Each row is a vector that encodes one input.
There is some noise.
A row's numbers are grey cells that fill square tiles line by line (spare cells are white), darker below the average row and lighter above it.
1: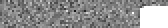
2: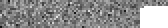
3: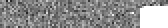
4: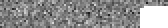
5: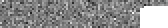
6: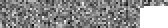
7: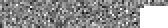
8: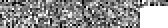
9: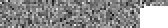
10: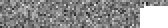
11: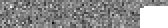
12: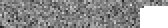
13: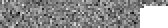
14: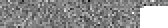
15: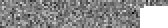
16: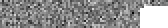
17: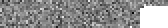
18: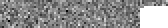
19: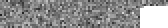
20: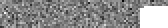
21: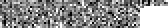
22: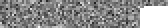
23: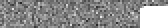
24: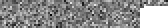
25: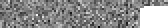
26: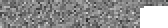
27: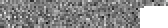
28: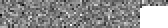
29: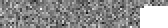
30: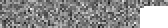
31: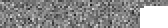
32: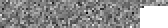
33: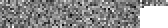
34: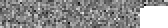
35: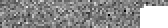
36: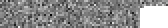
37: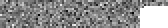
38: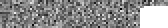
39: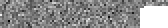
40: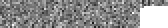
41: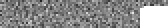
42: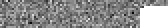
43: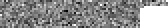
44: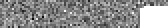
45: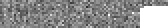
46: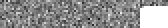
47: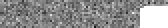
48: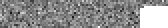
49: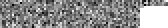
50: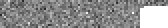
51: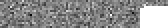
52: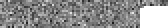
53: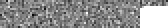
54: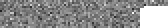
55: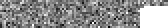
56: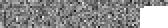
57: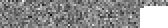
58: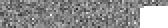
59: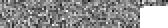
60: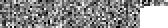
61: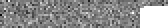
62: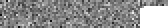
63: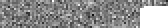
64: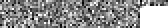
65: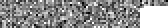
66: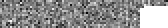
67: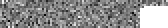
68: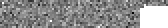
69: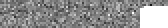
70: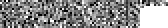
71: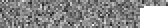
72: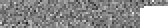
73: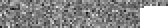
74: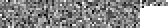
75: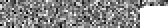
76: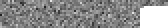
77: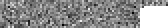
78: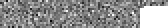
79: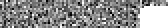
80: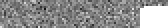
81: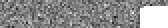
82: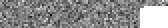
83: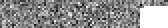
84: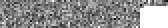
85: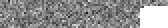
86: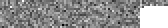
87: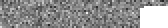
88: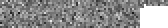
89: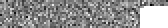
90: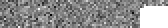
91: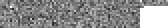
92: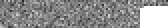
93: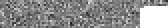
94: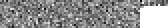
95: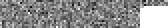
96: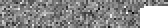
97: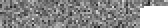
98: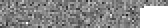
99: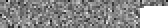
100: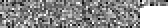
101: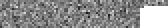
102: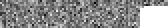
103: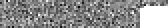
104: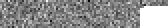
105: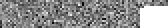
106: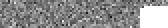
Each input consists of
a true/false value, together with either one of 9 labels, or a node of a 10-node tree.
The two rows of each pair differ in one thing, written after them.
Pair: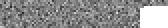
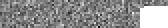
the node of the tree
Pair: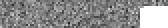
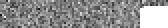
the node of the tree
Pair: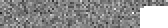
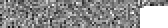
the node of the tree
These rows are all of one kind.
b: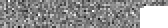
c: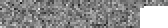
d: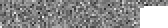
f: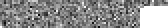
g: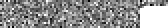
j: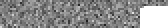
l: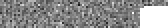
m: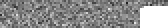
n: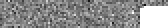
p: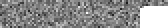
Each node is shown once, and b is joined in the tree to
l and n.
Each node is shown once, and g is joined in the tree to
f.
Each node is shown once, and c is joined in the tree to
j.
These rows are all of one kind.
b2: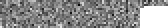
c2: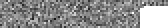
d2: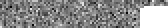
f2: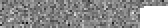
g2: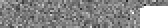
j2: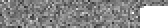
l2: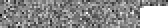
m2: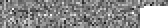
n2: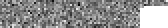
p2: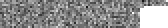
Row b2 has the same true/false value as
d2 and l2.
